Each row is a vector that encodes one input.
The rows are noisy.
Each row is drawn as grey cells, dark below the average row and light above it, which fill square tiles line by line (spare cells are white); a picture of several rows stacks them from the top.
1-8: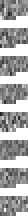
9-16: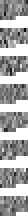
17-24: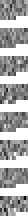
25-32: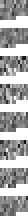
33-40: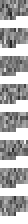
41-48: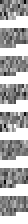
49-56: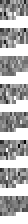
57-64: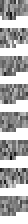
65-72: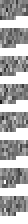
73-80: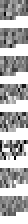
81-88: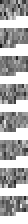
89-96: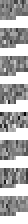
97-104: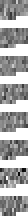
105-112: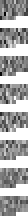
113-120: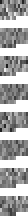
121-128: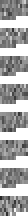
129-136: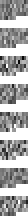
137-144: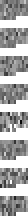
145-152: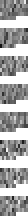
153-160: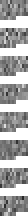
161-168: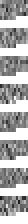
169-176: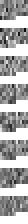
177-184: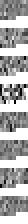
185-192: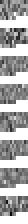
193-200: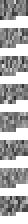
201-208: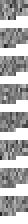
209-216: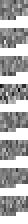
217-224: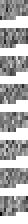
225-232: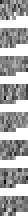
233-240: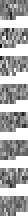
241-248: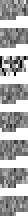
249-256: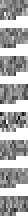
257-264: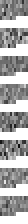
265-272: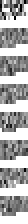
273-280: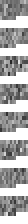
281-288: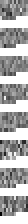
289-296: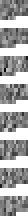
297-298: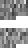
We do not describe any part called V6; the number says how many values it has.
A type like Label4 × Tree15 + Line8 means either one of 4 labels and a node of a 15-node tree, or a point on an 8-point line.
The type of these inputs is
List3(Bool × V6).
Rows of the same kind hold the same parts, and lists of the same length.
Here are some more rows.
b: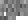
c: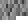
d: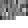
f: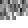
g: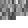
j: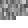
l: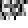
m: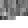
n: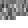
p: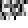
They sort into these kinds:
b, c, d, j, m, n
f
g
l, p

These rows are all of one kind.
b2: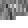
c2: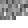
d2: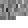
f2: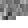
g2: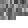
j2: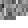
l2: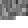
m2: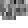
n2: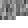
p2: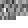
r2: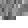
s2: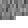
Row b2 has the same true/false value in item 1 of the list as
g2, l2, n2 and s2.
